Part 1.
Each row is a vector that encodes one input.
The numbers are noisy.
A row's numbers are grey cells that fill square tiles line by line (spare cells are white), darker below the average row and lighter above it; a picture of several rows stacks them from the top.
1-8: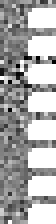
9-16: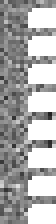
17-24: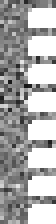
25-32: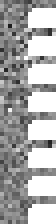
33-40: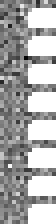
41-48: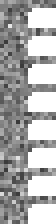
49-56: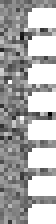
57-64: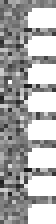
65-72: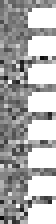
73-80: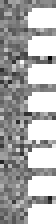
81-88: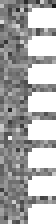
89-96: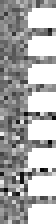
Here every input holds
a node of an 8-node tree.
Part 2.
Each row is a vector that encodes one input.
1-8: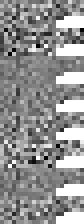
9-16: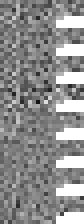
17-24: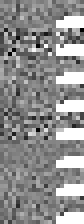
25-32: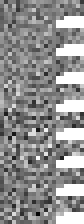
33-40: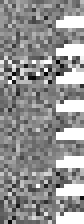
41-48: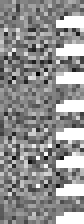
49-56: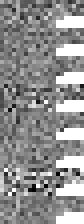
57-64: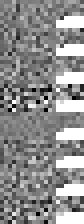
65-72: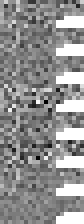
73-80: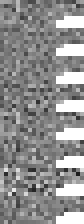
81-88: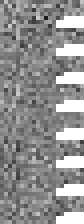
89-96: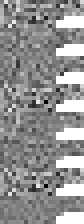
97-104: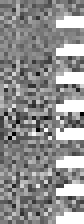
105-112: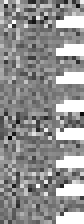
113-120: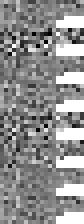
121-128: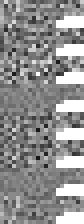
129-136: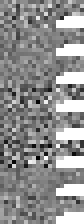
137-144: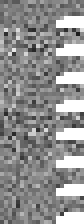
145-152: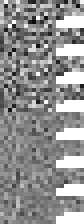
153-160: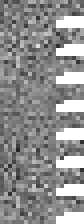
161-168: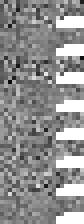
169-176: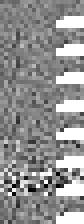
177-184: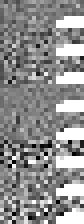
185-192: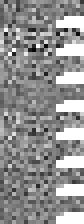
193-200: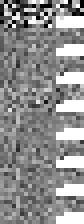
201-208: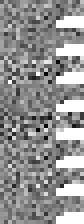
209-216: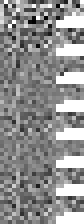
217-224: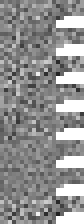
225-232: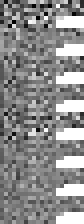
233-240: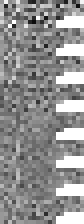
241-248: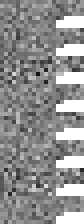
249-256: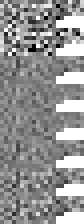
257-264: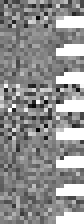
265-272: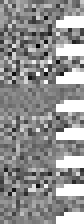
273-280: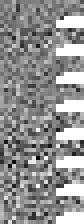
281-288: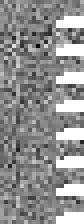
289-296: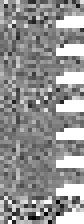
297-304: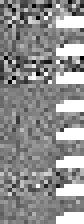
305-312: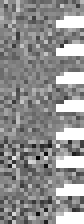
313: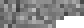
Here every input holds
a point on a 7-point line.
